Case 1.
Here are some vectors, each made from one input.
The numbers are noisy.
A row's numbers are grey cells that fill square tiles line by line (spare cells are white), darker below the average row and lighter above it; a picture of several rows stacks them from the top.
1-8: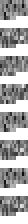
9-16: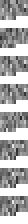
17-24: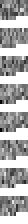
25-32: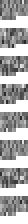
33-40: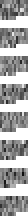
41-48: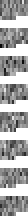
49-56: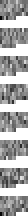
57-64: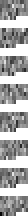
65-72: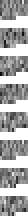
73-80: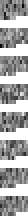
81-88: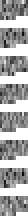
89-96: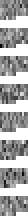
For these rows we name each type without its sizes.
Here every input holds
a label.
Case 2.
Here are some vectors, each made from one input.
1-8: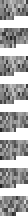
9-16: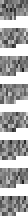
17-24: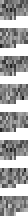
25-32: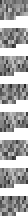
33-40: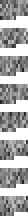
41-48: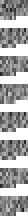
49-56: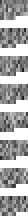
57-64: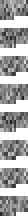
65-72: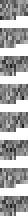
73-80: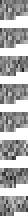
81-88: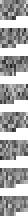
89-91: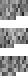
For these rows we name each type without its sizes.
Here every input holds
a label.
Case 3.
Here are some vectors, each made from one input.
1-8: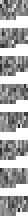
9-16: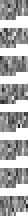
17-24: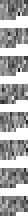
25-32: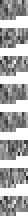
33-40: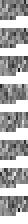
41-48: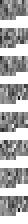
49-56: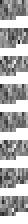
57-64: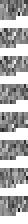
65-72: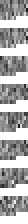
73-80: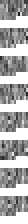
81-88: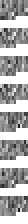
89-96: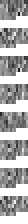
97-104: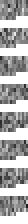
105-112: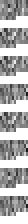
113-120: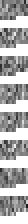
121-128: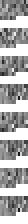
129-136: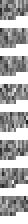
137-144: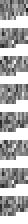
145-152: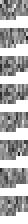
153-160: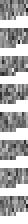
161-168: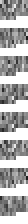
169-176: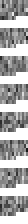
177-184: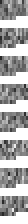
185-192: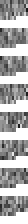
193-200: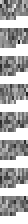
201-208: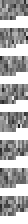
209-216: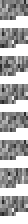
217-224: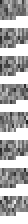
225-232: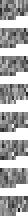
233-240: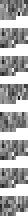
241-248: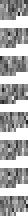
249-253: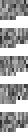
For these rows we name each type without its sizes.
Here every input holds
a point on a circle.
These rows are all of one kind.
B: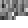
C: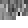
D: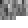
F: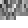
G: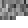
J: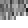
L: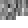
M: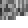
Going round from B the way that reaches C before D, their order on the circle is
B, G, C, L, F, J, M, D.
